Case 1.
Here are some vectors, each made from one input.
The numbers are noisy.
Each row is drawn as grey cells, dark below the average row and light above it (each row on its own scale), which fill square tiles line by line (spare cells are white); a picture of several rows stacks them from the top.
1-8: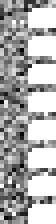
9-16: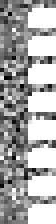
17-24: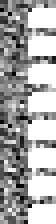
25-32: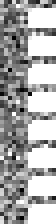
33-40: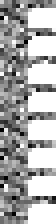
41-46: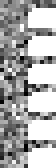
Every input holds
one of 9 labels.
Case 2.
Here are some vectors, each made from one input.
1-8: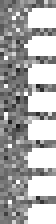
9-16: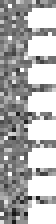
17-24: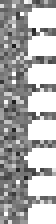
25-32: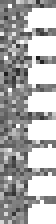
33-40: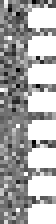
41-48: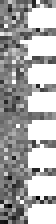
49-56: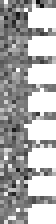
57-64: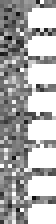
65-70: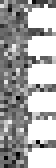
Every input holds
a point on an 8-point line.
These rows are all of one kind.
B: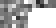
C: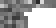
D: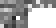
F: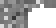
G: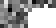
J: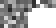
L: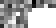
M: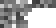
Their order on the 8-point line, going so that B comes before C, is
F, D, J, L, B, M, C, G.
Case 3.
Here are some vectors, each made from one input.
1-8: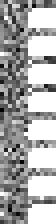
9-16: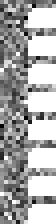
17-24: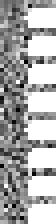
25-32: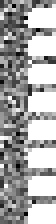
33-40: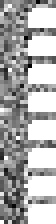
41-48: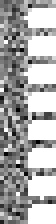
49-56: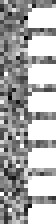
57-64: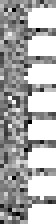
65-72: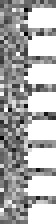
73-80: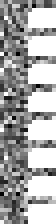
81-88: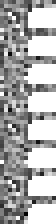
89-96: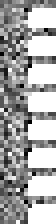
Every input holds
a point on an 18-point circle.
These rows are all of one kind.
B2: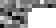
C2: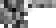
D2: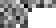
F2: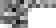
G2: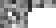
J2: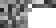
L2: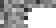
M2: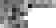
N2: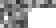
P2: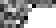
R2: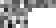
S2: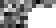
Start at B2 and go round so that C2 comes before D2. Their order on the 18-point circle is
B2, J2, N2, C2, M2, F2, R2, D2, G2, L2, S2, P2.
